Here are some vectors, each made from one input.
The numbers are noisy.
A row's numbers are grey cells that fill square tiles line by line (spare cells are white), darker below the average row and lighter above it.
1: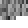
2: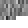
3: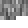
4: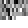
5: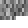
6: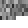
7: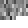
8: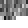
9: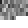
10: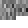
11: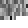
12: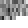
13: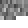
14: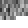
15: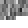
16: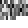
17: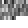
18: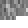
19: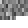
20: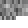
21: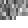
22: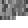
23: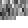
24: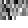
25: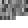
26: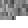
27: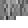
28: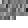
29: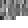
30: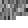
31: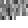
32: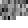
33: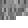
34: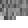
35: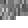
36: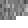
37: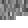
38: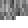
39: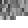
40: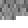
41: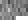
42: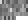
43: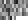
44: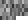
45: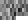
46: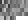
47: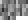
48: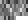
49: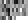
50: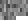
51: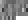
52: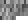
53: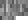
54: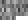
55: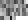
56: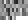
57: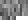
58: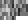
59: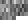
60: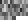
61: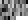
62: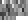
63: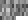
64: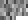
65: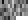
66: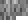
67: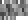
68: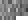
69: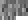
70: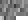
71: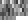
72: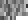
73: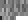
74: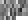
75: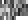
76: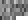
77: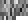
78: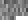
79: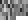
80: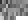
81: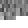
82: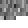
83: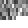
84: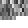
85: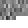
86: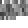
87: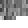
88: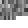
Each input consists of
either a point on each of two 3-point lines, or a list of up to three points on a 5-point line.
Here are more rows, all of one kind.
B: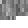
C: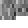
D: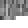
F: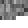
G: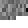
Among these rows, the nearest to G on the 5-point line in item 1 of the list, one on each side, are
C and F.
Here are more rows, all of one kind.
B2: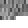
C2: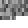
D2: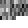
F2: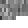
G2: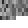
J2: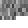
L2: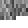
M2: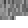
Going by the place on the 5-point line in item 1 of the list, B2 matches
F2 and M2.
